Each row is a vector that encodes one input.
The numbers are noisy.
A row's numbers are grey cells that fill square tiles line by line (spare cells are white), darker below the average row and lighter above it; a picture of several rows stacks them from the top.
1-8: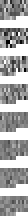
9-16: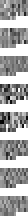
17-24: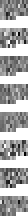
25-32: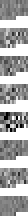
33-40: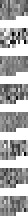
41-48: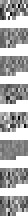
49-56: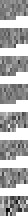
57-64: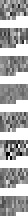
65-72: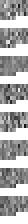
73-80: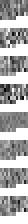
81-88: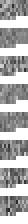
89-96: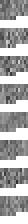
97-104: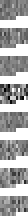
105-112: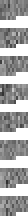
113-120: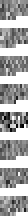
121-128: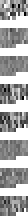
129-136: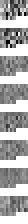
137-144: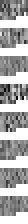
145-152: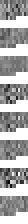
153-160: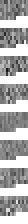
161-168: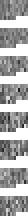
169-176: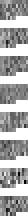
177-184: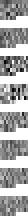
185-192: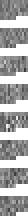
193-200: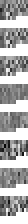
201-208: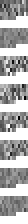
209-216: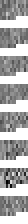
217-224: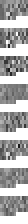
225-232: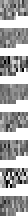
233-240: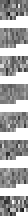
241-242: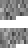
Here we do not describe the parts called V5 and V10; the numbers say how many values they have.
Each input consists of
one of 6 labels, together with either a point on a 6-point line and a value of V10, or a true/false value and a value of V5.
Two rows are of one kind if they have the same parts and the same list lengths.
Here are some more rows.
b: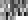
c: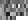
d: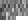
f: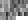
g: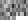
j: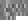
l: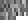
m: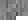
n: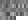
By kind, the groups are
b, d, f, j, l
c, g, m, n

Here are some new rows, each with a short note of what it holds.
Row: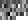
one of 6 labels, a true/false value and a value of V5
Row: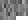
one of 6 labels, a true/false value and a value of V5
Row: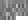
one of 6 labels, a true/false value and a value of V5
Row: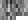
one of 6 labels, a true/false value and a value of V5
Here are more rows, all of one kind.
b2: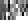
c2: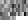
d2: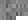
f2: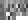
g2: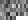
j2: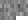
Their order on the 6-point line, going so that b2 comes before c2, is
f2, j2, g2, d2, b2, c2.
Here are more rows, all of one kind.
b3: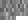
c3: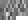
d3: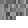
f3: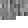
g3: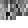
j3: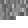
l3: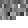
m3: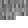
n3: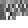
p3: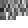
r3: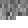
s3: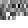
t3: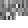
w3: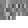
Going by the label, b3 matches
g3, m3, t3 and w3.
